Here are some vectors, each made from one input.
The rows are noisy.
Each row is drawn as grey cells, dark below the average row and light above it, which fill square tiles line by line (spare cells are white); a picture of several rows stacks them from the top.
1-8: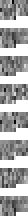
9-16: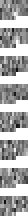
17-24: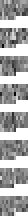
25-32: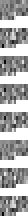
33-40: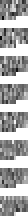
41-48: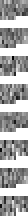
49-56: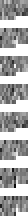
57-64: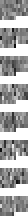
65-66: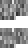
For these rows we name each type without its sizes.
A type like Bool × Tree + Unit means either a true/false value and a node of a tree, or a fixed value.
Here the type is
(Bool × Bool × Bool + Unit) × Line.
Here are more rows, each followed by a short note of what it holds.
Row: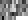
a point on a line
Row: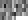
a point on a line
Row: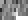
a point on a line and three true/false values
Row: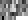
a point on a line
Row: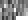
a point on a line and three true/false values
